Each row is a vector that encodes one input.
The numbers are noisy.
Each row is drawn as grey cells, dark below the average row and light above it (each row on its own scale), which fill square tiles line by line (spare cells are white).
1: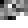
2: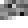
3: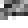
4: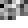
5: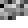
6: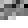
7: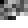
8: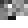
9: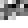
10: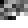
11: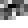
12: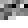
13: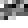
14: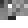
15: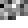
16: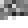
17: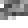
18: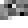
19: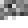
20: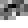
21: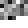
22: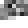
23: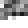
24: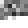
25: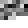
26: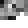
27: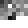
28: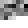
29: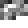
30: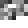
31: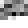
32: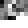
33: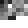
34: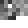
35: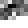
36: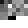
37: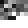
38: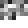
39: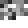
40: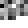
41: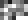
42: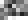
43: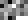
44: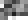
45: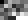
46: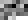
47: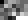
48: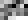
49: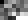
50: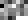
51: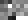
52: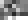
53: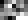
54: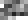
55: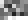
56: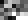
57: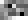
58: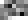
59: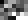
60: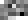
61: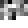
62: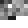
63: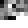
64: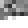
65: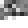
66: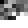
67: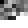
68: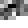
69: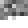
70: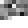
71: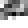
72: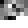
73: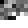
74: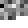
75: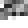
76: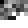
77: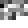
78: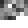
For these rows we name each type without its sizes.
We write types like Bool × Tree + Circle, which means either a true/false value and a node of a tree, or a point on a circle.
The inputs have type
Bool × Line.
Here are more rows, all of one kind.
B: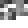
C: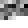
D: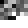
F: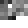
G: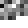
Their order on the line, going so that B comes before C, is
G, B, F, C, D.
